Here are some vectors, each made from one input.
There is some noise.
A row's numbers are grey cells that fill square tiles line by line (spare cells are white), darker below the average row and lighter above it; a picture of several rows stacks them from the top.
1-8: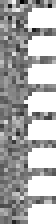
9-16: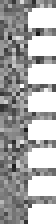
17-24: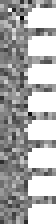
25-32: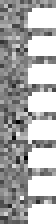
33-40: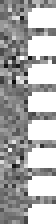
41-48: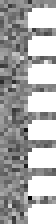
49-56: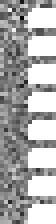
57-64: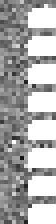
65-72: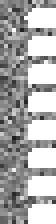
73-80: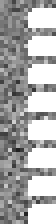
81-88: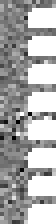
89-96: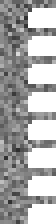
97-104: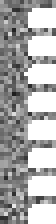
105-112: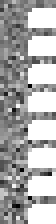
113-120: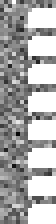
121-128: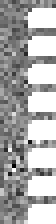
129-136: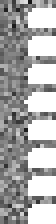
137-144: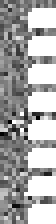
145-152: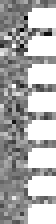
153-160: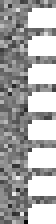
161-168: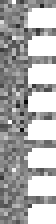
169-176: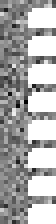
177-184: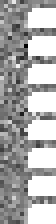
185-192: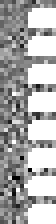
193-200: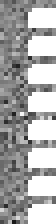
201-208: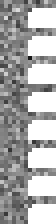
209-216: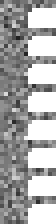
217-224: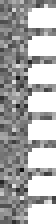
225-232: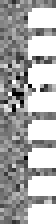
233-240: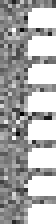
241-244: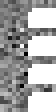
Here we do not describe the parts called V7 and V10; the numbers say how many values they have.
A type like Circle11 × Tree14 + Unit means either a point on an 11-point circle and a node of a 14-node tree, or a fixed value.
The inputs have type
Bool × V10 + (Circle5 + Label6) × V7.
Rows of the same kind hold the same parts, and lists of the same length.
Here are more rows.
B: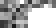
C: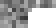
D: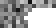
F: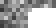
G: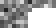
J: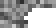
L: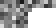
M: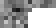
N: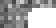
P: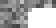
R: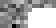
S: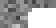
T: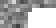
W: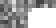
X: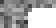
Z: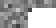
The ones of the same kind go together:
B, F, G, P, R, T, W, Z
C, D, J, L, M, S
N, X

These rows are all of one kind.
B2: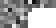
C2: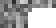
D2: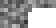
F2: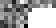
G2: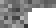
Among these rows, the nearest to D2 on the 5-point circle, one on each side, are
C2 and G2.
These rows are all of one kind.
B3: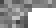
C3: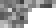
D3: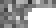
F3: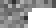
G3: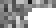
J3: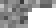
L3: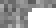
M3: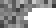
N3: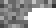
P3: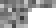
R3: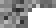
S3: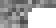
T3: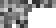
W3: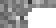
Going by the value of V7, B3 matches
D3, G3 and W3.
